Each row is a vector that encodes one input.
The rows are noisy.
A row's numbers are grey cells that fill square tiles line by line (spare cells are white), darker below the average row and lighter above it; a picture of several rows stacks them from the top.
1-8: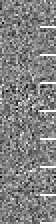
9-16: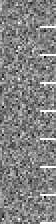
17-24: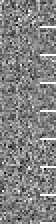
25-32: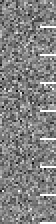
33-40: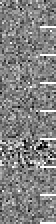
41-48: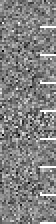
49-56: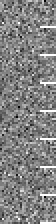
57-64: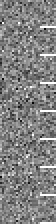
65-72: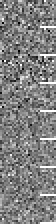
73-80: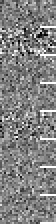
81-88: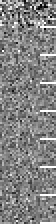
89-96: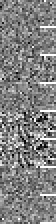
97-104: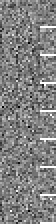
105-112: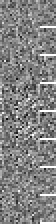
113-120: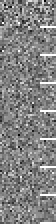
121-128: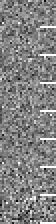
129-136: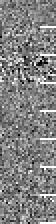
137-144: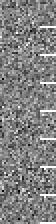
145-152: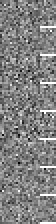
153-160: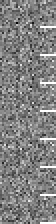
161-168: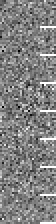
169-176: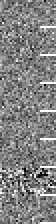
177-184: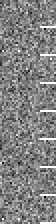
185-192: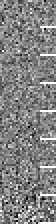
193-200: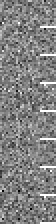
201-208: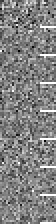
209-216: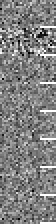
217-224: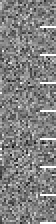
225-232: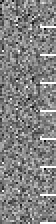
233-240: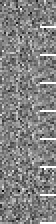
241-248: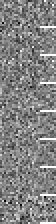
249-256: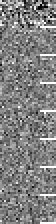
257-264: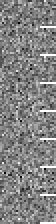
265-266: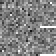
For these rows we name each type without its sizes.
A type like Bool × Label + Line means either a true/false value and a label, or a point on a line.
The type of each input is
List(Bool × Line).
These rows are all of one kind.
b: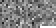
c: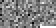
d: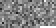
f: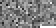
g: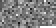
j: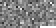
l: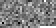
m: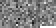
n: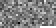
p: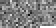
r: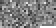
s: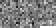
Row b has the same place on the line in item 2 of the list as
c, d, n and s.
